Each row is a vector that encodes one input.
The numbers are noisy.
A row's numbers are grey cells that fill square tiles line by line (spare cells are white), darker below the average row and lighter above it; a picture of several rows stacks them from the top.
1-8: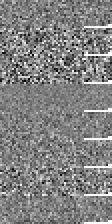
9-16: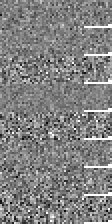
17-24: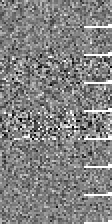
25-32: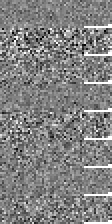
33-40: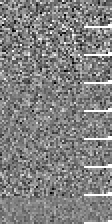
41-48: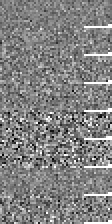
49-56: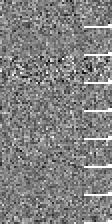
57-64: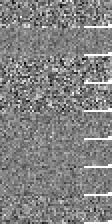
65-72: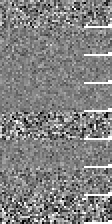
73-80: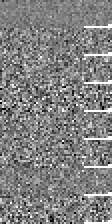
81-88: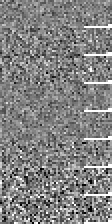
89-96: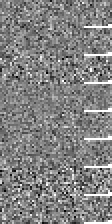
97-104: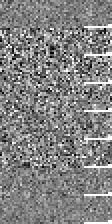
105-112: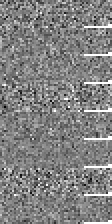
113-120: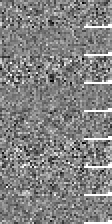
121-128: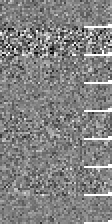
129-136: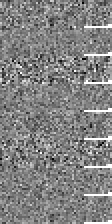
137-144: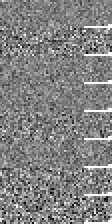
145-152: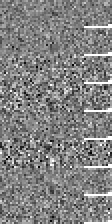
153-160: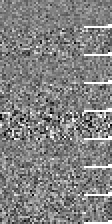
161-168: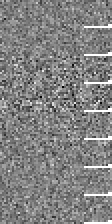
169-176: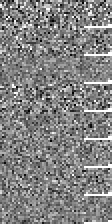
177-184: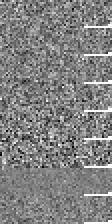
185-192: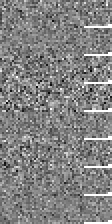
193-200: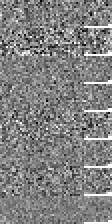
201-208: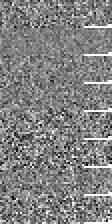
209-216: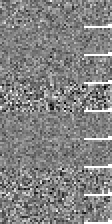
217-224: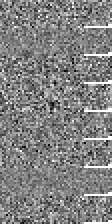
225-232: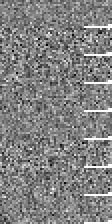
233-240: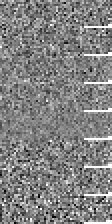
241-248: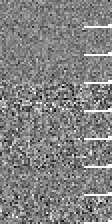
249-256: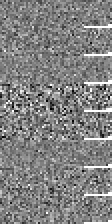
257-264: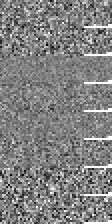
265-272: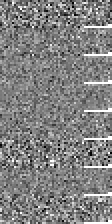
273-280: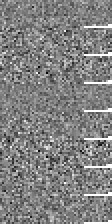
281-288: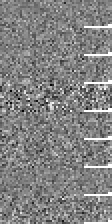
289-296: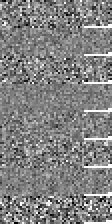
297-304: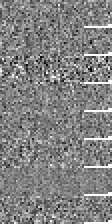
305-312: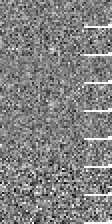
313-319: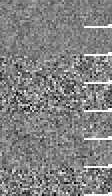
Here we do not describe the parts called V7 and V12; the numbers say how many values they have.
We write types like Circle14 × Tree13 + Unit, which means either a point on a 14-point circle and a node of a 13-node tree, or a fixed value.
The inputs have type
Bool × (Label10 × V12 + Line5) × V7.
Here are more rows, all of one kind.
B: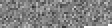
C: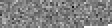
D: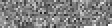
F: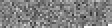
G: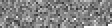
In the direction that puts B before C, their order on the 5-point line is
B, F, C, G, D.
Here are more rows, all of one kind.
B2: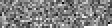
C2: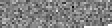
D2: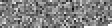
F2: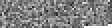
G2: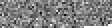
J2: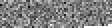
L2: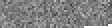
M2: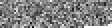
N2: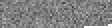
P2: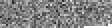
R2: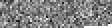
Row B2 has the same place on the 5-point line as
L2, N2 and R2.
